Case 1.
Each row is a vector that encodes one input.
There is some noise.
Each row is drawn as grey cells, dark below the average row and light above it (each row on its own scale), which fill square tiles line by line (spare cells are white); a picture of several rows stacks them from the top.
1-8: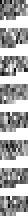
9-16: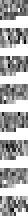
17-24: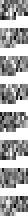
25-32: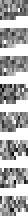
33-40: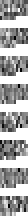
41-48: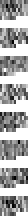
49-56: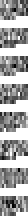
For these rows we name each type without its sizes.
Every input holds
a label.
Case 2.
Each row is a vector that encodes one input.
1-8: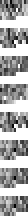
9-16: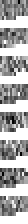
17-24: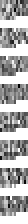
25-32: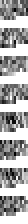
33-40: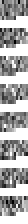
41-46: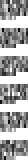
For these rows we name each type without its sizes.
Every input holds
a label.
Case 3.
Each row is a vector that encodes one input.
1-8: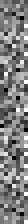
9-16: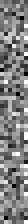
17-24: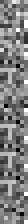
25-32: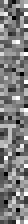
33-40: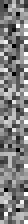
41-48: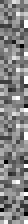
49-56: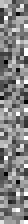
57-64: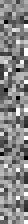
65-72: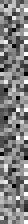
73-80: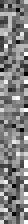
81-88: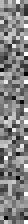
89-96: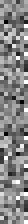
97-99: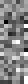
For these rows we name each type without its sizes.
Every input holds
a label.
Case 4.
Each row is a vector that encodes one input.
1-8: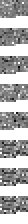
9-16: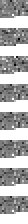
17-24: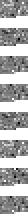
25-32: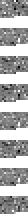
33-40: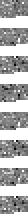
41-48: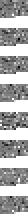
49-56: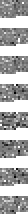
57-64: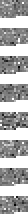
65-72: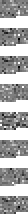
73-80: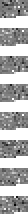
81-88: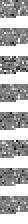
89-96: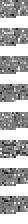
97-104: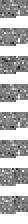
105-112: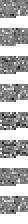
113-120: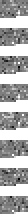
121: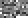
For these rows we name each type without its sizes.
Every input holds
a point on a line.
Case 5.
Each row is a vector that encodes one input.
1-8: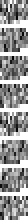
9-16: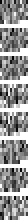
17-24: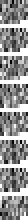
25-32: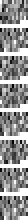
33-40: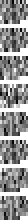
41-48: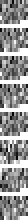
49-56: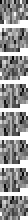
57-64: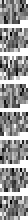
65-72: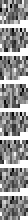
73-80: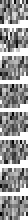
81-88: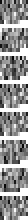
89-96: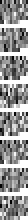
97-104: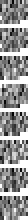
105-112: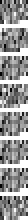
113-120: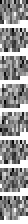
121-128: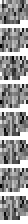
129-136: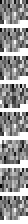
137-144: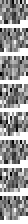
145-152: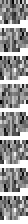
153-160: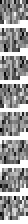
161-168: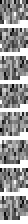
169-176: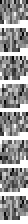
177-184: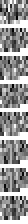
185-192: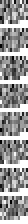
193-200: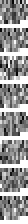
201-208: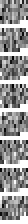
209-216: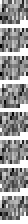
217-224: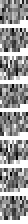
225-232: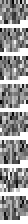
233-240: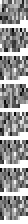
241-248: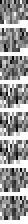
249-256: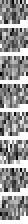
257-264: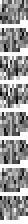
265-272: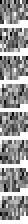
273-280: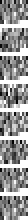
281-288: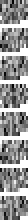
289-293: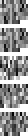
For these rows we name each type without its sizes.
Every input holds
a point on a line.
